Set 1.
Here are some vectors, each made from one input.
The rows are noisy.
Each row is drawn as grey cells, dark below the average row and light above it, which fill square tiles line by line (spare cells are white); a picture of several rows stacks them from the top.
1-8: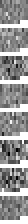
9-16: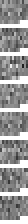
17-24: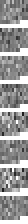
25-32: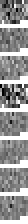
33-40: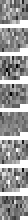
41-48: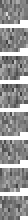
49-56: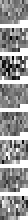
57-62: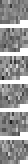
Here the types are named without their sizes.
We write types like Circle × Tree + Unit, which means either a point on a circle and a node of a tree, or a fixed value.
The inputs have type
Bool × Bool × Bool × Bool + Unit.
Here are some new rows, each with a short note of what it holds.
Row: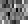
a fixed value
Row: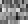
a fixed value
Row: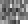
four true/false values
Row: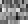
a fixed value
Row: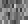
a fixed value
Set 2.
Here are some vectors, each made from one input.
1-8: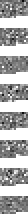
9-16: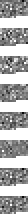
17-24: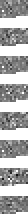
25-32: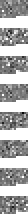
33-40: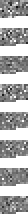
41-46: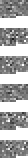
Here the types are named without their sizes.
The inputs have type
Line.
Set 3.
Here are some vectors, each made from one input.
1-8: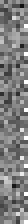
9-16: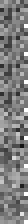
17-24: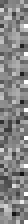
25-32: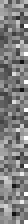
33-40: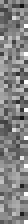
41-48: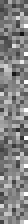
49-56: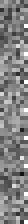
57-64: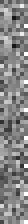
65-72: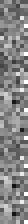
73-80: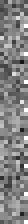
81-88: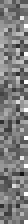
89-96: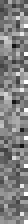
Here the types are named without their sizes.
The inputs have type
Bool × Bool × Bool.
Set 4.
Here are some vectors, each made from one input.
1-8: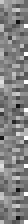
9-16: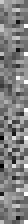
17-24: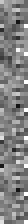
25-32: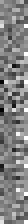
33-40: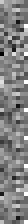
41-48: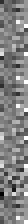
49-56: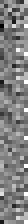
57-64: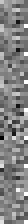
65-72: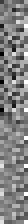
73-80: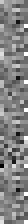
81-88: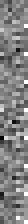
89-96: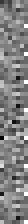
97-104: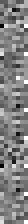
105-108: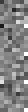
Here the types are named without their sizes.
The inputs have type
Line.
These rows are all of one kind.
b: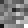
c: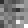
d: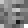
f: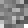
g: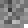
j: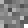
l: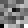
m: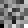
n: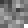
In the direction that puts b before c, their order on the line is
m, l, b, c, n, g, j, f, d.
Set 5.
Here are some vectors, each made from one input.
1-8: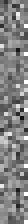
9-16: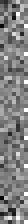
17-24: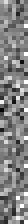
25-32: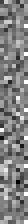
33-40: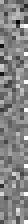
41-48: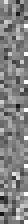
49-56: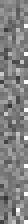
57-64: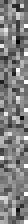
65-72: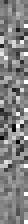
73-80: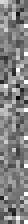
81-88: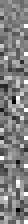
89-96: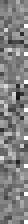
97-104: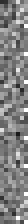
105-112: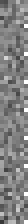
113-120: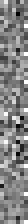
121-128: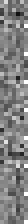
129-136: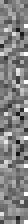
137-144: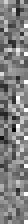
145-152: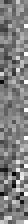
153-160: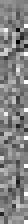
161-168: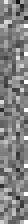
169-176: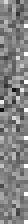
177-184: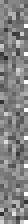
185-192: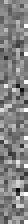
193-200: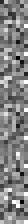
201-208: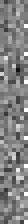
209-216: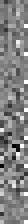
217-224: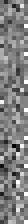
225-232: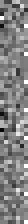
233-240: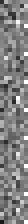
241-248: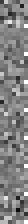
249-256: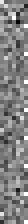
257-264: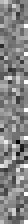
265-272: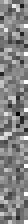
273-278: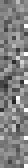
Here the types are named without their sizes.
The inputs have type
Line.
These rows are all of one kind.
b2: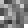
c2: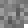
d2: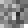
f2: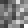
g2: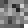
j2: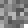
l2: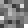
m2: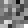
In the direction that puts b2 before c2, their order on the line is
l2, b2, f2, g2, j2, c2, d2, m2.
